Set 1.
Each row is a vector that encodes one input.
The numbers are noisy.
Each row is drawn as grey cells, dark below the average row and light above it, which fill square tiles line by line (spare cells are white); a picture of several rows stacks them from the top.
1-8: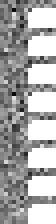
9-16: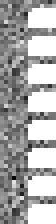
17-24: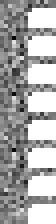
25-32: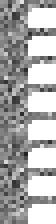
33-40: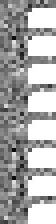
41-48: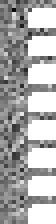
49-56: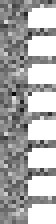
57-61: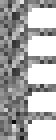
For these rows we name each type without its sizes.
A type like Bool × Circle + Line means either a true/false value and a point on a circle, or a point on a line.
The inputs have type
Label.
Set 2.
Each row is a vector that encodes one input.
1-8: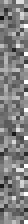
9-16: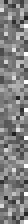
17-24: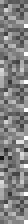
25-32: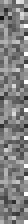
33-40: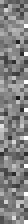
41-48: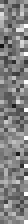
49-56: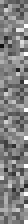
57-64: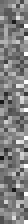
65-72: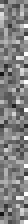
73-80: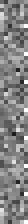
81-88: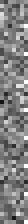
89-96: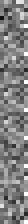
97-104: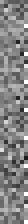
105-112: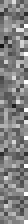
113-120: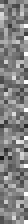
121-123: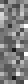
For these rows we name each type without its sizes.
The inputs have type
Label.
